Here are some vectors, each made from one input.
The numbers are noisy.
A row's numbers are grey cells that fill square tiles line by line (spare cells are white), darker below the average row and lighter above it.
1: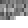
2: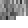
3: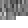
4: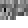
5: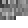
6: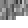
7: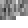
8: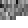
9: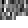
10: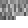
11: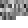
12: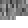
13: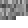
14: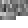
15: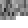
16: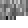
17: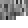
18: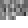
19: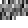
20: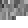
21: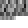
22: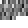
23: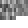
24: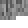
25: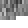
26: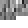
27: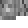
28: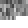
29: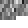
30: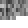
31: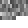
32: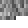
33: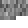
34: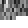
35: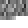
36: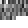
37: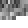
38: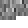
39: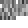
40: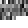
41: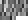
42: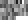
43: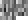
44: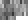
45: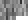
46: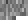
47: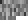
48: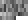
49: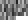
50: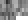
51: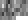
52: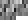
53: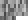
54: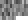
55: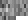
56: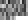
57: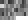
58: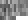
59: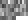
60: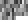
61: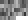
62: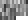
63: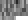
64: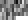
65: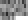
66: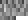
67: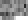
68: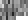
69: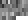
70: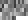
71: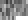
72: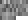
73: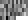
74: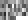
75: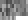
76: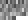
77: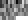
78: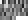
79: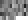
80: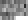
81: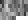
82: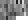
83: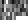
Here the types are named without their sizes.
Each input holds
a list of points on a line.
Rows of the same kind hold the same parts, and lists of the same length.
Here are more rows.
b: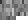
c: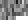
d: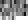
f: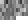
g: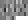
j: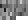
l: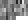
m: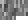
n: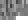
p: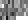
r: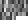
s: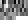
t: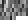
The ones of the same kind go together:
b, g, j
c, d, f, l, m, n, p
r, s, t

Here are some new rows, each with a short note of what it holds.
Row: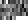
the empty list
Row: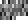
the empty list
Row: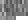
a list of one item
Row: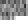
a list of one item
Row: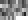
a list of one item
